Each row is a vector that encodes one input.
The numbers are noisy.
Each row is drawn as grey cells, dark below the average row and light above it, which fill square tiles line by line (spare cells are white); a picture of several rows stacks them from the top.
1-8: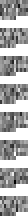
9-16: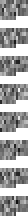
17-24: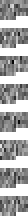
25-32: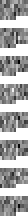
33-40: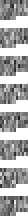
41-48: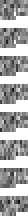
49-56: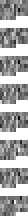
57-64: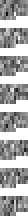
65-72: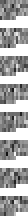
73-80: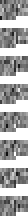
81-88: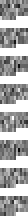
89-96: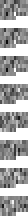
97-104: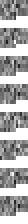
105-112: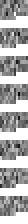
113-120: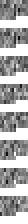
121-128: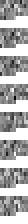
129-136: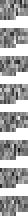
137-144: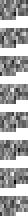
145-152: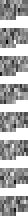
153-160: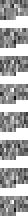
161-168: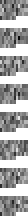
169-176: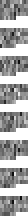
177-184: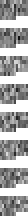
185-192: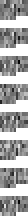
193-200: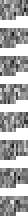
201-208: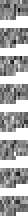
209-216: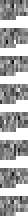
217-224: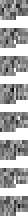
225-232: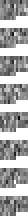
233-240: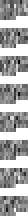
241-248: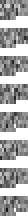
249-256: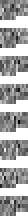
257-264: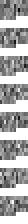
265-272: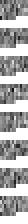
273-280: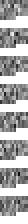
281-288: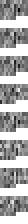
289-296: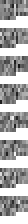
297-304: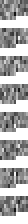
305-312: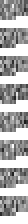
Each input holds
a point on a 14-point line and a true/false value.
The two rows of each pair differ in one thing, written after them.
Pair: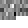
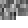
the place on the 14-point line
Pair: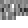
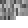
the true/false value
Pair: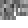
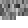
the true/false value
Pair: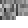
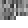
the place on the 14-point line
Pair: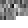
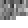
the place on the 14-point line
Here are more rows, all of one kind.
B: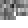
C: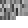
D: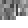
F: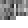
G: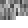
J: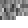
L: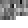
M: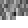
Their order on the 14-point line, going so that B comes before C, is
B, D, F, L, M, G, C, J.
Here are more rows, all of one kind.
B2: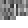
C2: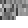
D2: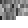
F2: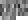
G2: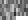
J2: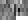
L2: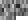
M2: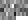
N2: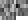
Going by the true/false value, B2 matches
C2 and D2.
